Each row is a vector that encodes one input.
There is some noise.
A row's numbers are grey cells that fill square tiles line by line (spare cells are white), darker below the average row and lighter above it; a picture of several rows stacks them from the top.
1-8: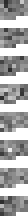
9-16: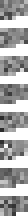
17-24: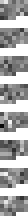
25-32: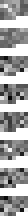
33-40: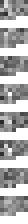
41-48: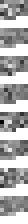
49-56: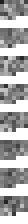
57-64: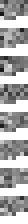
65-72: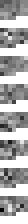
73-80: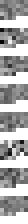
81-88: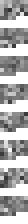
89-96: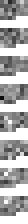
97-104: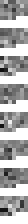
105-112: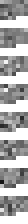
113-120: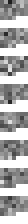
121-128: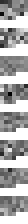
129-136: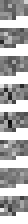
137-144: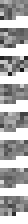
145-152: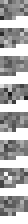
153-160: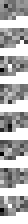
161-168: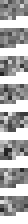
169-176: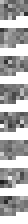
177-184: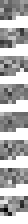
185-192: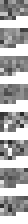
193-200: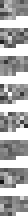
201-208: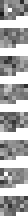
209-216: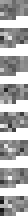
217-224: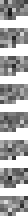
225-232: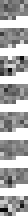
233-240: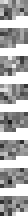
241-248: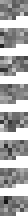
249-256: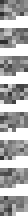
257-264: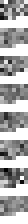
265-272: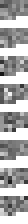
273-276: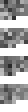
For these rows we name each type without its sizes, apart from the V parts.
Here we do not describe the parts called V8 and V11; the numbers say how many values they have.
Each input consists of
a value of V8, together with either a label, or a true/false value and a value of V11.
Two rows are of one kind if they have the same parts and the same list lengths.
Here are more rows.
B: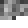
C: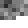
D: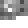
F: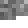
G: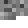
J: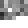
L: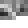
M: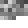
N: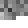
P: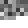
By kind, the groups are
B, D, J, L, M
C, F, G, N, P

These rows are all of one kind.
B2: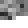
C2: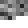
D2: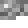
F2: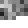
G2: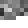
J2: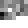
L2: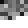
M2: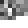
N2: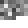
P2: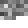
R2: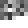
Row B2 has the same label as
C2, J2 and R2.
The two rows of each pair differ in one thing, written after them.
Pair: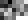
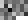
the true/false value
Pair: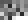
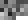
the value of V11
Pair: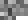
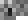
the value of V8
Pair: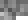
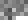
the value of V11
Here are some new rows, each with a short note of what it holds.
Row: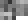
a true/false value, a value of V8 and a value of V11
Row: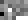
a label and a value of V8
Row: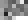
a true/false value, a value of V8 and a value of V11
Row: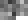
a true/false value, a value of V8 and a value of V11
